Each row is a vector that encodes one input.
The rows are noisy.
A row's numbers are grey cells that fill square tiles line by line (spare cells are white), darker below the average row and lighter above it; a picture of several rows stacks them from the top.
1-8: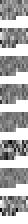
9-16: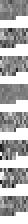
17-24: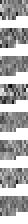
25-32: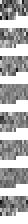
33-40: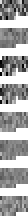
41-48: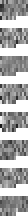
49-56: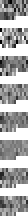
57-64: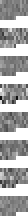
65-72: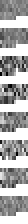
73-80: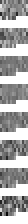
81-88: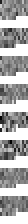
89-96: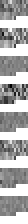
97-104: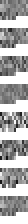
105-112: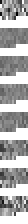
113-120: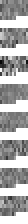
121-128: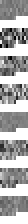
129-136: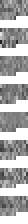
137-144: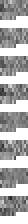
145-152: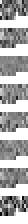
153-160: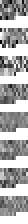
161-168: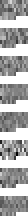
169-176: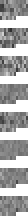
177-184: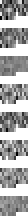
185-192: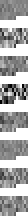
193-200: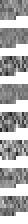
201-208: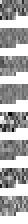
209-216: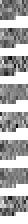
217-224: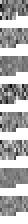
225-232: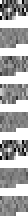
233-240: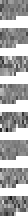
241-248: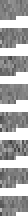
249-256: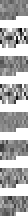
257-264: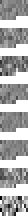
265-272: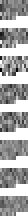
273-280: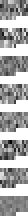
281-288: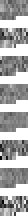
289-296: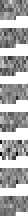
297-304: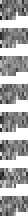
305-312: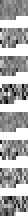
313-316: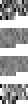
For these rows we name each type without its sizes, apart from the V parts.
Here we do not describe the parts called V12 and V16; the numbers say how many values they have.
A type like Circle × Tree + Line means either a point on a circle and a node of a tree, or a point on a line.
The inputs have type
Bool × (Circle + V12) × V16 + Unit.
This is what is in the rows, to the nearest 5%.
A few of them hold a fixed value. The rest hold a true/false value and a value of V16, together with either a point on a circle, or a value of V12.
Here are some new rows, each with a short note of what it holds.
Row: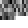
a point on a circle, a true/false value and a value of V16
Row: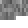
a true/false value, a value of V12 and a value of V16
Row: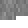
a true/false value, a value of V12 and a value of V16
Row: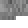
a point on a circle, a true/false value and a value of V16
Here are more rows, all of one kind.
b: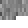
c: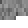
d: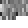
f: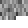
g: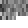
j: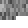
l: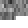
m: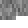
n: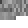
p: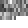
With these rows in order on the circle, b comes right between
c and j.
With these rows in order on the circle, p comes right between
d and m.
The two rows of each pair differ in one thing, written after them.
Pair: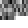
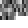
the place on the circle
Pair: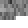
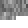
the place on the circle
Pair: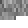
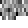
the value of V16
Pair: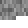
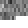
the value of V16
